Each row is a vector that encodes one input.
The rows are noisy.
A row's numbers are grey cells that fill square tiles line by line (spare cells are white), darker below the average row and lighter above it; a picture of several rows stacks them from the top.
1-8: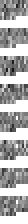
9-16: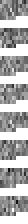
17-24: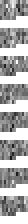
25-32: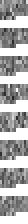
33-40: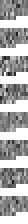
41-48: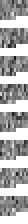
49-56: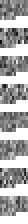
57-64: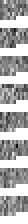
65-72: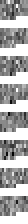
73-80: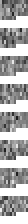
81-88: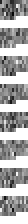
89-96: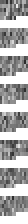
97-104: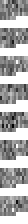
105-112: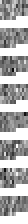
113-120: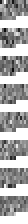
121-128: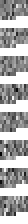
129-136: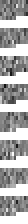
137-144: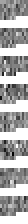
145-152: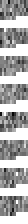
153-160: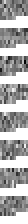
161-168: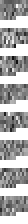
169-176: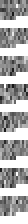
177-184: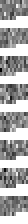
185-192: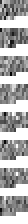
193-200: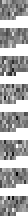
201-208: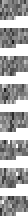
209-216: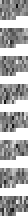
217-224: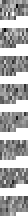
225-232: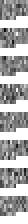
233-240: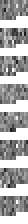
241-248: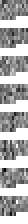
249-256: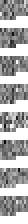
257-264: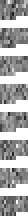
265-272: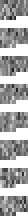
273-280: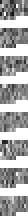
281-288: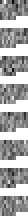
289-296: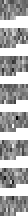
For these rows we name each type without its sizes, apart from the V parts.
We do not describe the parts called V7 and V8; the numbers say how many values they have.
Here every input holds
a node of a tree, a true/false value and a value of V8, together with either a point on a line, or a value of V7.
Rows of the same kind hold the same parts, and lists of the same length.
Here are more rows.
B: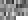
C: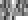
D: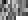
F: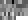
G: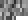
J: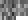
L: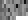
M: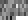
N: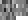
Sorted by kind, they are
B, C, F, L
D, G, J, M, N

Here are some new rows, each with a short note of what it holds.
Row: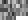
a node of a tree, a true/false value, a value of V7 and a value of V8
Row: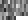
a node of a tree, a true/false value, a value of V7 and a value of V8
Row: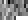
a point on a line, a node of a tree, a true/false value and a value of V8
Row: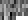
a node of a tree, a true/false value, a value of V7 and a value of V8
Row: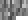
a node of a tree, a true/false value, a value of V7 and a value of V8
